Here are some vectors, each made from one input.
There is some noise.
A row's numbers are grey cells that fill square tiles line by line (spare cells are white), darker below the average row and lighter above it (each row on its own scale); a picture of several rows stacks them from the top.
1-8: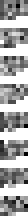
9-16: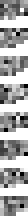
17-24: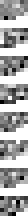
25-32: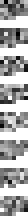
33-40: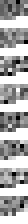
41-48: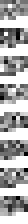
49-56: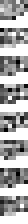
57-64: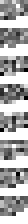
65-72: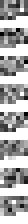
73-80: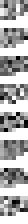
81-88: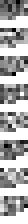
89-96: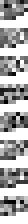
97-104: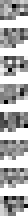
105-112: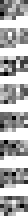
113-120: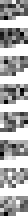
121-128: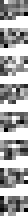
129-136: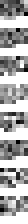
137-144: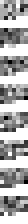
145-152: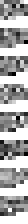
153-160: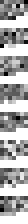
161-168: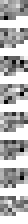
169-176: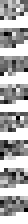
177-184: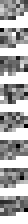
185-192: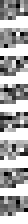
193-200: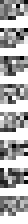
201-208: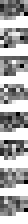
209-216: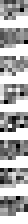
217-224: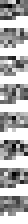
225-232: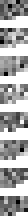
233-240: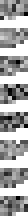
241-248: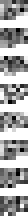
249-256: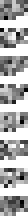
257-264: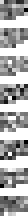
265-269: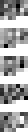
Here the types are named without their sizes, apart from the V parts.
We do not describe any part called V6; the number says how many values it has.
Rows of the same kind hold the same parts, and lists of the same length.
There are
2 kinds of row.
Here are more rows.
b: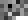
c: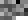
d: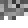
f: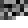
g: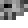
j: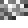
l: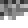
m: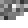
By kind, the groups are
b, c, f, g, m
d, j, l

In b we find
three true/false values and a value of V6.
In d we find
a point on a line and three true/false values.
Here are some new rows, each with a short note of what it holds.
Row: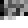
a point on a line and three true/false values
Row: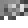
a point on a line and three true/false values
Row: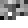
a point on a line and three true/false values
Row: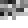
a point on a line and three true/false values
